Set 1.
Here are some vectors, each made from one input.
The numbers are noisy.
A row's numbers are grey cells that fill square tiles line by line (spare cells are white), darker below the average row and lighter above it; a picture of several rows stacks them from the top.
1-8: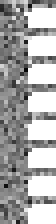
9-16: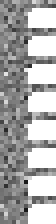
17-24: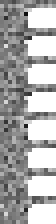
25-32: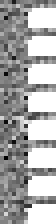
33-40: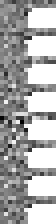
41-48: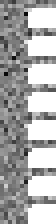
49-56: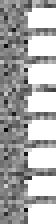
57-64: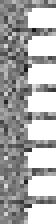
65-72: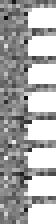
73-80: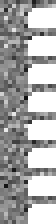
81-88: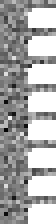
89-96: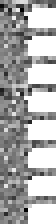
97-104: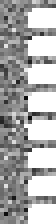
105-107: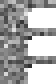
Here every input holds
either a fixed value, or three true/false values.
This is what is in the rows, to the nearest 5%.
About 5% of them hold a fixed value. The rest hold three true/false values.
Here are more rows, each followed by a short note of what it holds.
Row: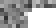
three true/false values
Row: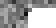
three true/false values
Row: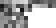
a fixed value
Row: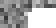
three true/false values
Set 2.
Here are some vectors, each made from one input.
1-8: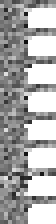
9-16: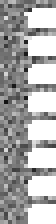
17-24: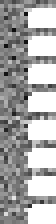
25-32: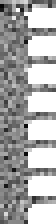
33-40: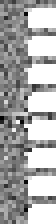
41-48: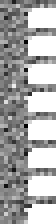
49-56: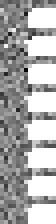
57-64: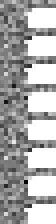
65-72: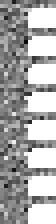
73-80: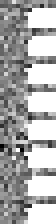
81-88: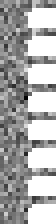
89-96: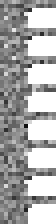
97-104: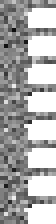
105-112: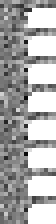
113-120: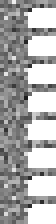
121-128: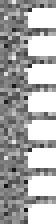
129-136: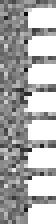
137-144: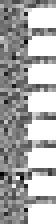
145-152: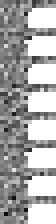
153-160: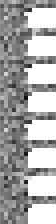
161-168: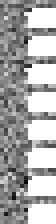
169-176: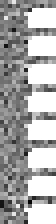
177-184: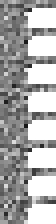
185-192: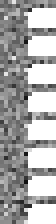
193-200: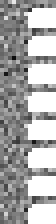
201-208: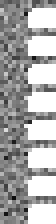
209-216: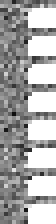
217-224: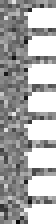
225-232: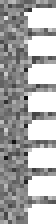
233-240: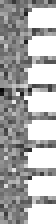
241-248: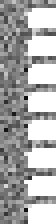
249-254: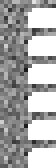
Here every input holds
either a fixed value, or three true/false values.
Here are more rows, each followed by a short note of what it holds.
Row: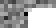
three true/false values
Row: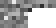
three true/false values
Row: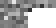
three true/false values
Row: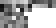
a fixed value
